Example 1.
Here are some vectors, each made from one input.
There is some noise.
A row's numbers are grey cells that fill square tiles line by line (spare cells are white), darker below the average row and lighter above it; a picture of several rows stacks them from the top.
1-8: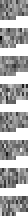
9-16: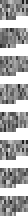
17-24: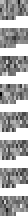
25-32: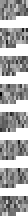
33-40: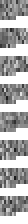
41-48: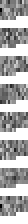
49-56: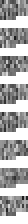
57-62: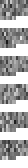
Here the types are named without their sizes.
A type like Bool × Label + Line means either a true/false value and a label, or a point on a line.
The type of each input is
Tree.
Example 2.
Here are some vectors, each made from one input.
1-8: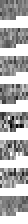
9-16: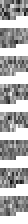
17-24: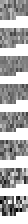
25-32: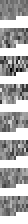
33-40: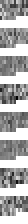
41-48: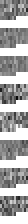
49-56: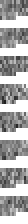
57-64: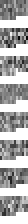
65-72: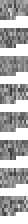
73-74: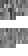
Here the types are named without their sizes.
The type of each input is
Bool × Bool × Bool.
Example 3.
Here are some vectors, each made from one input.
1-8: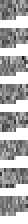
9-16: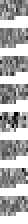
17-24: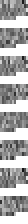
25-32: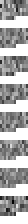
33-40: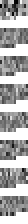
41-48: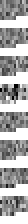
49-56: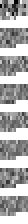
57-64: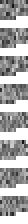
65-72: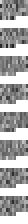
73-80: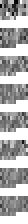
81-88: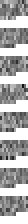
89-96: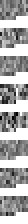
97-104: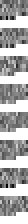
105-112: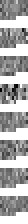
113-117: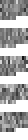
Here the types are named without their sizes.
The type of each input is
Tree + Unit.
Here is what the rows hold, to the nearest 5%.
About 5% of them hold a fixed value. The rest hold a node of a tree.
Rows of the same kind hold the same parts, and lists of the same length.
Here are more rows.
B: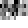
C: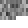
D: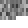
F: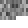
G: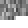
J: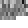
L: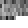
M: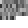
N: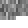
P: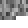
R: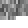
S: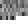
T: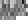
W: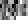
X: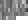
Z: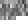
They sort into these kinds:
B, W
C, D, F, G, J, L, M, N, P, R, S, T, X, Z

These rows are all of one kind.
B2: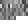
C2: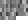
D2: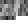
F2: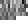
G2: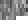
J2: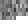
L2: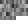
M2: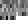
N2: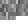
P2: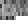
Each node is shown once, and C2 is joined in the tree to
G2 and L2.
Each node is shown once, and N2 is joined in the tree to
B2, D2 and G2.
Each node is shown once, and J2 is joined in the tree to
G2.
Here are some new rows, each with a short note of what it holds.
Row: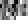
a fixed value
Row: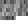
a node of a tree
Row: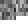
a node of a tree
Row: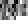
a fixed value
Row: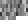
a node of a tree
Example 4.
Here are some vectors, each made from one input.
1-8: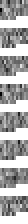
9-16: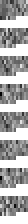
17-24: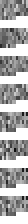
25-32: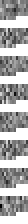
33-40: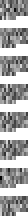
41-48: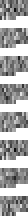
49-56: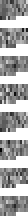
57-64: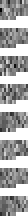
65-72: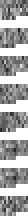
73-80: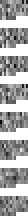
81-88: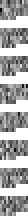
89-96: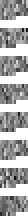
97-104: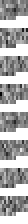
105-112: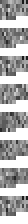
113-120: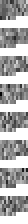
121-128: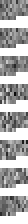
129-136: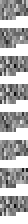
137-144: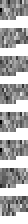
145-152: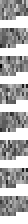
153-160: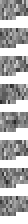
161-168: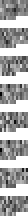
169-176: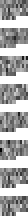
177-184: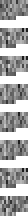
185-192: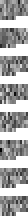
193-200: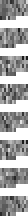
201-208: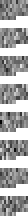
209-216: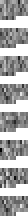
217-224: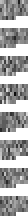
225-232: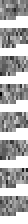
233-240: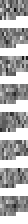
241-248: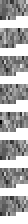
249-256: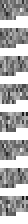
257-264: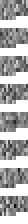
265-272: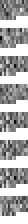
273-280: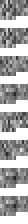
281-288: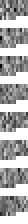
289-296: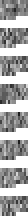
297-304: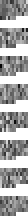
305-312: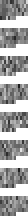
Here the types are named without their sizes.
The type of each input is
Tree.
